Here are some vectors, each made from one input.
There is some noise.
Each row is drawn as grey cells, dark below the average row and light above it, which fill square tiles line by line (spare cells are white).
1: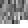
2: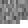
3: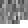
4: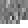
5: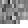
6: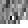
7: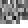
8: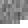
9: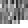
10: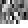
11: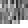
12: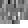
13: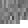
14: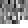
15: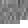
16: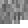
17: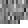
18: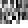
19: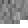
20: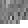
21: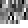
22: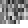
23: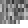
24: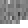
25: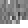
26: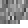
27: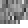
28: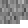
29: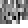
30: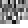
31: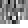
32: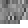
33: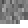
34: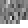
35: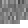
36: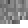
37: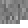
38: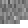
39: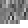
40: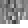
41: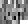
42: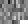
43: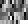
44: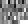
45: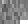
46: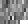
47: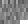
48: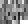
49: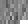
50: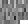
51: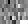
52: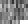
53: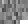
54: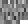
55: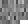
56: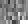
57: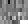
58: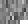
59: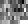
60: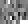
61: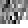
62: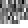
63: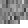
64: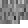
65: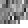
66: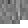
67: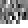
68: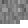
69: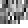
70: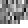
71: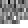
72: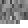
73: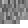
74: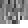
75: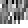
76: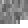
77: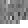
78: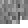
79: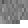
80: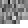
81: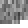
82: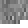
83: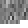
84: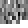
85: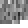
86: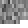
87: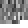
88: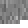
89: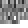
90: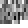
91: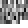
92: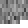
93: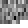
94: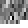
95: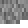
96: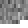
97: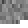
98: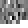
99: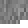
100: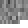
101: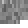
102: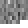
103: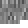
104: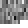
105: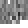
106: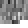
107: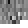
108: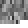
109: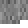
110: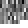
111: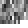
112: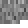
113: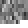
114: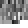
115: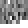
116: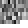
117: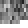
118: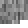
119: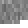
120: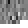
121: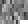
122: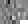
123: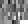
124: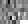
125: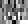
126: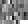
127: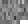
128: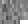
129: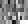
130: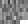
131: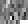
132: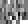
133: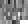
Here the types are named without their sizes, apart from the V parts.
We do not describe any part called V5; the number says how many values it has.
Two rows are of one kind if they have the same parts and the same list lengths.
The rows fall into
3 kinds.
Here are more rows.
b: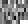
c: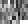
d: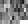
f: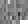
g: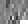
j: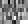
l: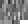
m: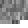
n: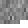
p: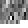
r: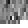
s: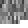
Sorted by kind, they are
b, g, l, m, n, r, s
c, d
f, j, p

